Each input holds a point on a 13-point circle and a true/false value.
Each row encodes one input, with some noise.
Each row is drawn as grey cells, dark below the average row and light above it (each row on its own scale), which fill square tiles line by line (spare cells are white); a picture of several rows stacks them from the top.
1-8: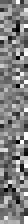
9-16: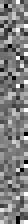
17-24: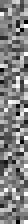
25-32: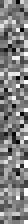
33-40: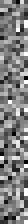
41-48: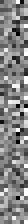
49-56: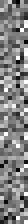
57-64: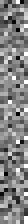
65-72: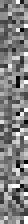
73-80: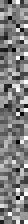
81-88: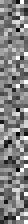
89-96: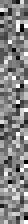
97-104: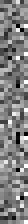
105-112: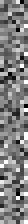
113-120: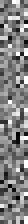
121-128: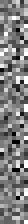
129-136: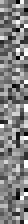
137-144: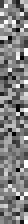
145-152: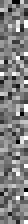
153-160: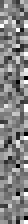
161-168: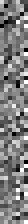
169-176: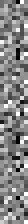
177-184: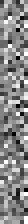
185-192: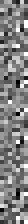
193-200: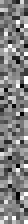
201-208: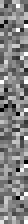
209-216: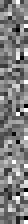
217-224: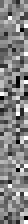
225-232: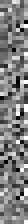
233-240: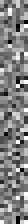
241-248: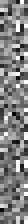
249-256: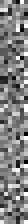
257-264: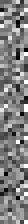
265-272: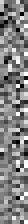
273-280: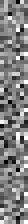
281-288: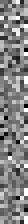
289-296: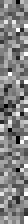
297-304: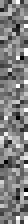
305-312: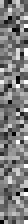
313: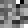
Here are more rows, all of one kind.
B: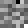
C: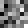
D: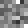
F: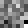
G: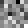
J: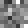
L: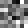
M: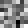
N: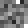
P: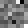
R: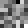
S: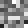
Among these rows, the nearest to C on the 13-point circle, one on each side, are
D and P.
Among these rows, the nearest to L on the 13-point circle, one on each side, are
J and N.
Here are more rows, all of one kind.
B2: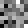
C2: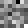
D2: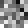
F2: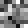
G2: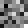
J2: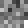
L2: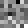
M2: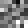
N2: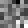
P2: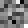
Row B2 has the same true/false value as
F2, G2 and P2.
